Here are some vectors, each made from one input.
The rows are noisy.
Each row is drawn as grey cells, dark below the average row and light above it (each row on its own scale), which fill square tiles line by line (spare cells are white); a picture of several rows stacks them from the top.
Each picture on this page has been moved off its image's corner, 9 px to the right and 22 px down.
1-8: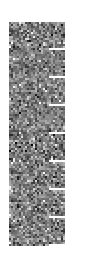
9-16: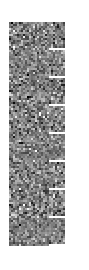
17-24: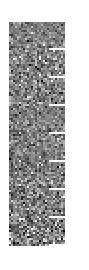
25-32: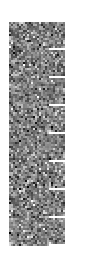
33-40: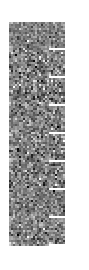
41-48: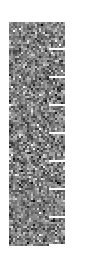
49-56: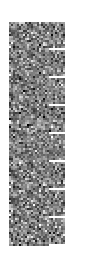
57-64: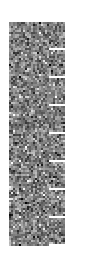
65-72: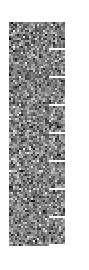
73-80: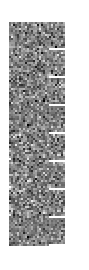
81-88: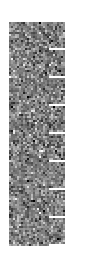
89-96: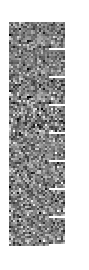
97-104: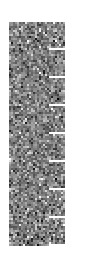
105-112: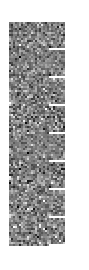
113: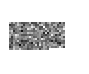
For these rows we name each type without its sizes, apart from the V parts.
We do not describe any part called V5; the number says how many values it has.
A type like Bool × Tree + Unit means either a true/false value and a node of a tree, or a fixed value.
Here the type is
(Line + V5) × (Tree + Unit).
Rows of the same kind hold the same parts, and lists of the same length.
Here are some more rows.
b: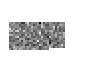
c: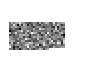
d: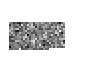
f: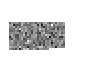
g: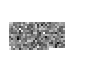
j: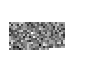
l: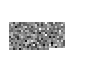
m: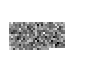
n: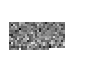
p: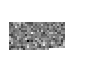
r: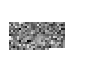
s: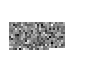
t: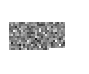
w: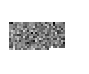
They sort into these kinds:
b, d, w
c, j
f, g, l, m, s, t
n, p, r

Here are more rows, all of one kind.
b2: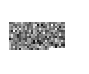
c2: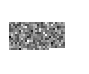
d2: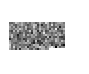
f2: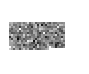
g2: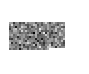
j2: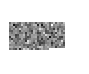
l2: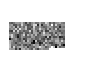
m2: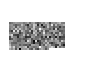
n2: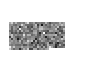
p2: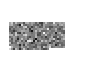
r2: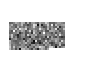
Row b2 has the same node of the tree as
d2, l2, m2 and r2.
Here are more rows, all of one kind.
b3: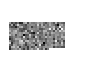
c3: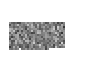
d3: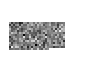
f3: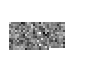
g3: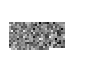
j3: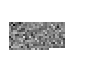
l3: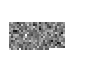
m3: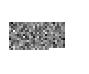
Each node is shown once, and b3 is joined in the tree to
c3 and d3.
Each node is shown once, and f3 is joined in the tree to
d3 and l3.
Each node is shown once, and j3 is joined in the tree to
d3 and m3.
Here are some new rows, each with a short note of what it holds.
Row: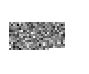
a point on a line
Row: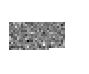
a value of V5
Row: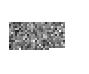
a node of a tree and a value of V5
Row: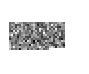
a point on a line and a node of a tree
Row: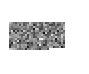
a node of a tree and a value of V5
